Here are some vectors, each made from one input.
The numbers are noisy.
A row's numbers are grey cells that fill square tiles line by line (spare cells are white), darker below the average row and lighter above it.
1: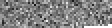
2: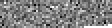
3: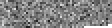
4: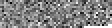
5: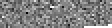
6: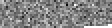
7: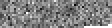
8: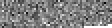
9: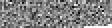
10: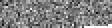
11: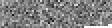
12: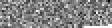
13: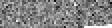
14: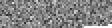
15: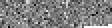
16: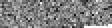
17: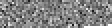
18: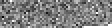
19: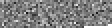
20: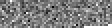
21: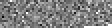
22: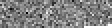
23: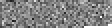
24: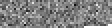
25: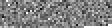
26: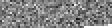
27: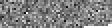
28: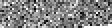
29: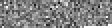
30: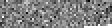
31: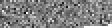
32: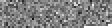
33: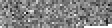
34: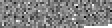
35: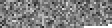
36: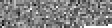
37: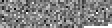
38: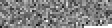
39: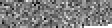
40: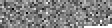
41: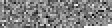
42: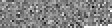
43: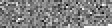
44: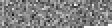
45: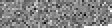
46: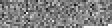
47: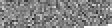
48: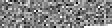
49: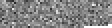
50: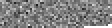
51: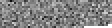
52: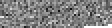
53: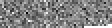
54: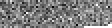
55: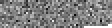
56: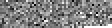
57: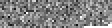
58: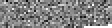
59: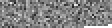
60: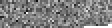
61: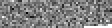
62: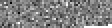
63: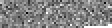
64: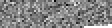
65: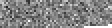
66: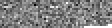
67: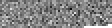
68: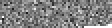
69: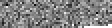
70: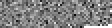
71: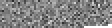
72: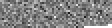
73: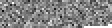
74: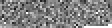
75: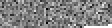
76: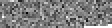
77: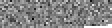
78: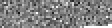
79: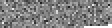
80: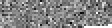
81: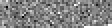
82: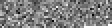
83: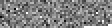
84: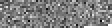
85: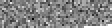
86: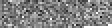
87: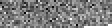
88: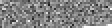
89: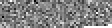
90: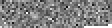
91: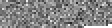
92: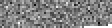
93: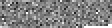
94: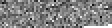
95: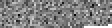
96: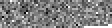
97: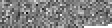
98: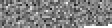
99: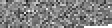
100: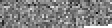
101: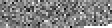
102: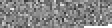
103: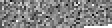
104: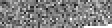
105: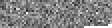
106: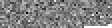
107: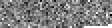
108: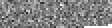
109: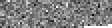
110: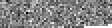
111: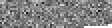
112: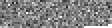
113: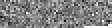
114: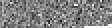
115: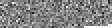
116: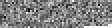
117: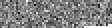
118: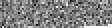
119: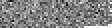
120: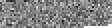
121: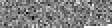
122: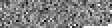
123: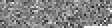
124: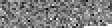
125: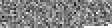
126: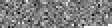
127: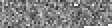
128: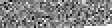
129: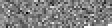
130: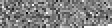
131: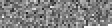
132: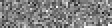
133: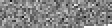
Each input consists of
a point on a 12-point line, together with either a point on a 12-point line, or a node of a 12-node tree.
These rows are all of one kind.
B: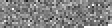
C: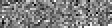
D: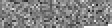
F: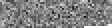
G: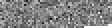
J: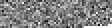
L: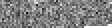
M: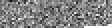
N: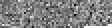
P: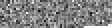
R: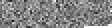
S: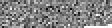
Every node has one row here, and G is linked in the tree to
B.
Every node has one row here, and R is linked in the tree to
C and L.
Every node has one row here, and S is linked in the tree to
B and N.
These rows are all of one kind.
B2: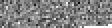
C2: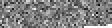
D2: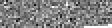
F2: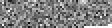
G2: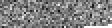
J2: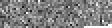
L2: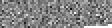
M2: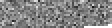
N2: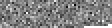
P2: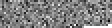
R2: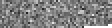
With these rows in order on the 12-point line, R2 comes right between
C2 and F2.
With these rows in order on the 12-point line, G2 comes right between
L2 and P2.
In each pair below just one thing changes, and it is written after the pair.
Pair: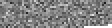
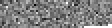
the place on the 12-point line
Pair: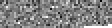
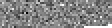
the place on the 12-point line
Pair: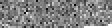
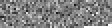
the place on the 12-point line
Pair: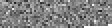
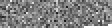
the place on the 12-point line
